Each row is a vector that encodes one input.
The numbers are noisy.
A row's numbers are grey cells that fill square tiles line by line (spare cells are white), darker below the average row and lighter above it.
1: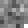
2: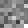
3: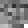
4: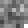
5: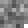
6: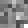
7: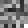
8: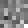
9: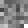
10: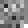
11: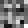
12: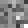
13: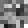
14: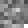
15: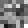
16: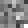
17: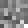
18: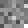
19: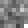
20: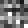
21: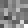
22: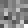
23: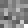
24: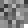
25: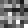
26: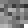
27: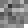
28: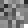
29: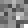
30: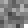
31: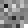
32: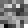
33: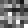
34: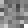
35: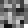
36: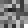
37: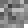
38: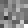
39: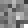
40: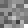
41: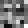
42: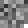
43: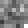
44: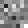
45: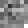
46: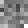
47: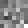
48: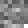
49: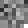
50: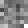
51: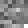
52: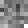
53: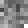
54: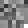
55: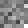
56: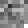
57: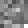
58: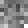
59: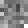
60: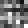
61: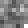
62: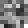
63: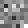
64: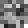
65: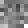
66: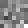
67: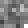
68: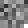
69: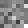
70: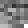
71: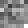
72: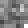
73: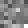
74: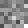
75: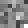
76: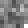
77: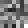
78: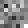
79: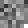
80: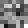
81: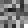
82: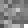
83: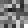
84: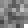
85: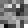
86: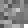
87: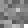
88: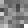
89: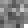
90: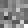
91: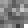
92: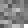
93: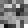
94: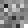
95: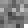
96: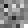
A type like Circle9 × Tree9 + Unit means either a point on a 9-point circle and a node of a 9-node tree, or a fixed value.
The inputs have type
Line4 + Line10.
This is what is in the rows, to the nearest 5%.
About 20% of them hold a point on a 4-point line. The rest hold a point on a 10-point line.
